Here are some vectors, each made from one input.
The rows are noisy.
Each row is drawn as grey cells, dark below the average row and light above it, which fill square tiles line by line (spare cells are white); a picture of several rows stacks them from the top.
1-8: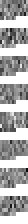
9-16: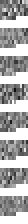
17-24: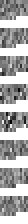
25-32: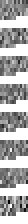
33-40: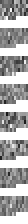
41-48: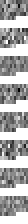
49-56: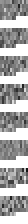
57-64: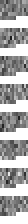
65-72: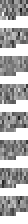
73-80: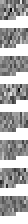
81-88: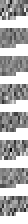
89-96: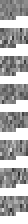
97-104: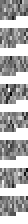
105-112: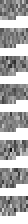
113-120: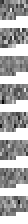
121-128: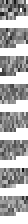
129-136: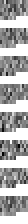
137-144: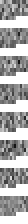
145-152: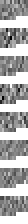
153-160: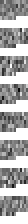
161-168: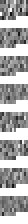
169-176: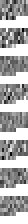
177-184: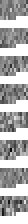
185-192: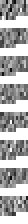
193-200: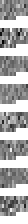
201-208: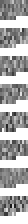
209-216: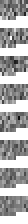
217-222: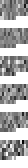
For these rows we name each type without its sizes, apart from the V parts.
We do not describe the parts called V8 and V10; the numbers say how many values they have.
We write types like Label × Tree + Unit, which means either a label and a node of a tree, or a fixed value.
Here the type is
Line × (Line + V10) + V8.
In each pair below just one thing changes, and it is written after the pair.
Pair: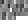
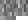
the value of V10
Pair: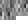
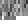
the value of V10
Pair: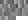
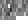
the place on the line
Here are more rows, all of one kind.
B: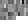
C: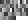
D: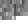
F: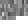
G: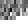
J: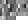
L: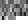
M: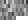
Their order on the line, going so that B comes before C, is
L, F, B, C, D, J, M, G.
